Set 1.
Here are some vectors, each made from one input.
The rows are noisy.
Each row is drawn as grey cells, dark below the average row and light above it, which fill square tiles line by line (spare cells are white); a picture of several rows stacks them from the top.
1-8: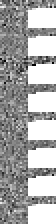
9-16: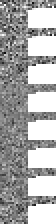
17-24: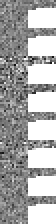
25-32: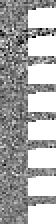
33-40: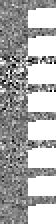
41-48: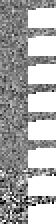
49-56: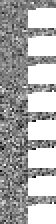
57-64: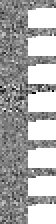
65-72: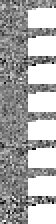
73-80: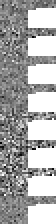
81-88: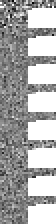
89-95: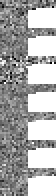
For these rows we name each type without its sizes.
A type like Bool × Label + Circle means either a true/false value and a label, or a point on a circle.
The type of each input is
Bool × Bool × Bool + Label × Line.
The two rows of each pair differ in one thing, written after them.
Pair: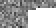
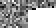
the place on the line
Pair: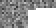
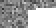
the place on the line
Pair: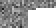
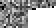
the label
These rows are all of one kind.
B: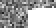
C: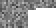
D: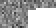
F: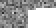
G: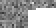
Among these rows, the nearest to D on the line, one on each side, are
C and F.
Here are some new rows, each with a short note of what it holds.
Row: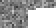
a label and a point on a line
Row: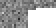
three true/false values
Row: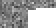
a label and a point on a line
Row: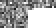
a label and a point on a line
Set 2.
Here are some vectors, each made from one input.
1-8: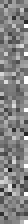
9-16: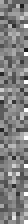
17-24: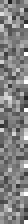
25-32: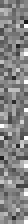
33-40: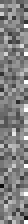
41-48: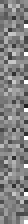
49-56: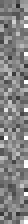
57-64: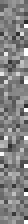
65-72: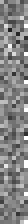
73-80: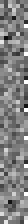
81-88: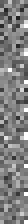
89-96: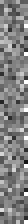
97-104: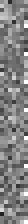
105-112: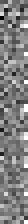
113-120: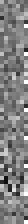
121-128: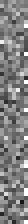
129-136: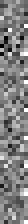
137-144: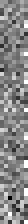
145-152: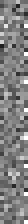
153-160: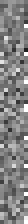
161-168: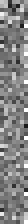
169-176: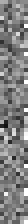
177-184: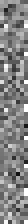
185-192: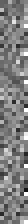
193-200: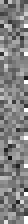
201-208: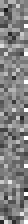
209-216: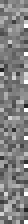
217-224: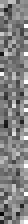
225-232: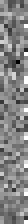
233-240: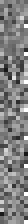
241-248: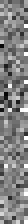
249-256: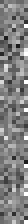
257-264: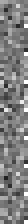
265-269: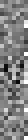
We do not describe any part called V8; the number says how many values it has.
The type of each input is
Bool × Tree12 × V8.
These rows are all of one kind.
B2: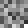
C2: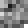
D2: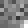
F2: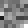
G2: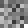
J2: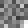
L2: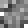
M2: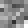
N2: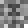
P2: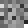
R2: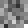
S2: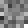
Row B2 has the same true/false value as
D2, G2, J2 and N2.
